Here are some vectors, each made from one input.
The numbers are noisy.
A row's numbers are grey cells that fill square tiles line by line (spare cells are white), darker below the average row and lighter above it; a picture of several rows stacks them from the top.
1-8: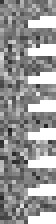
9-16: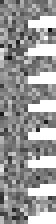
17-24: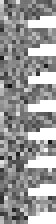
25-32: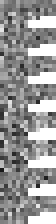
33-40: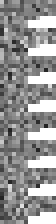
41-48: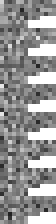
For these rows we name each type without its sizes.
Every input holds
a true/false value, together with either a fixed value, or a node of a tree.
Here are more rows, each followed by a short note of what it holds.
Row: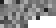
a node of a tree and a true/false value
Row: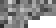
a node of a tree and a true/false value
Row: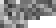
a node of a tree and a true/false value
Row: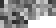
a true/false value
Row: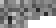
a node of a tree and a true/false value
